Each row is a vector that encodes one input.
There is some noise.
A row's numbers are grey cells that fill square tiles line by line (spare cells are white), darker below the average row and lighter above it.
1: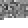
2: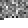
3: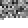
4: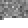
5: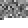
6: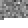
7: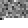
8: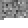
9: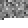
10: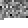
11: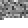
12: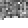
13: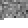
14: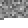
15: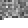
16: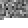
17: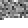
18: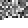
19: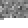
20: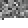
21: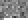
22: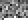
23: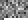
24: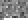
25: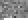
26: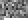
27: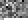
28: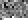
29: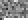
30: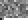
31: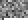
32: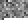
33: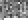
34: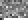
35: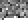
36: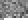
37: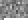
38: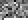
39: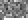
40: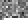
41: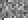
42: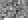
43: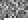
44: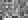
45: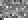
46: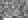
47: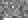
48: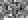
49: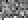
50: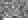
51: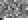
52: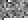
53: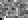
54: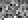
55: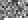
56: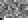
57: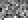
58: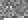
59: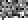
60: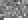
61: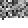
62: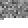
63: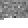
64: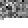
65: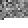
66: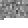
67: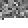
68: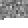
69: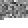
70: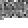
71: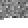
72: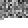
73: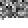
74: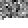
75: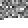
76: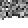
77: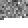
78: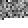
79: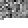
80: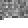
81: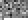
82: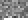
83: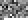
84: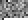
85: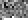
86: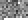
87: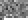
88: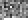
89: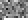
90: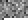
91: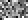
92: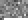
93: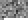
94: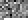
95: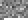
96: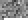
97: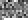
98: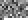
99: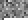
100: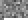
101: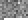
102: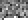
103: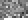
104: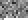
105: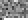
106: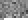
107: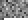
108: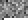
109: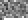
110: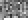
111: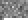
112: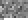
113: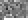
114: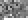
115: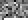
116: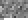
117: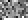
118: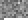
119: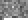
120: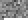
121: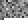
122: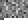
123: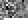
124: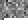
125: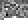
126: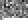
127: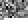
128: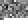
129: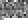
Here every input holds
a point on a 4-point line, together with either a point on a 5-point line, or a node of a 9-node tree.
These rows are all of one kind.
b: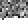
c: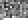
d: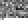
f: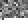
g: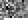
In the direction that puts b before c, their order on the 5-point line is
g, f, d, b, c.
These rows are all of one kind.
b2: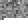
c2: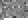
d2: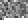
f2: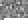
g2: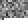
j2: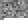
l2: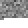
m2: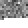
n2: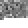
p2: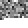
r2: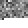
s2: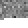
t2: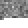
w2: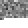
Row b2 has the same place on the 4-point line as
f2, j2, l2 and m2.
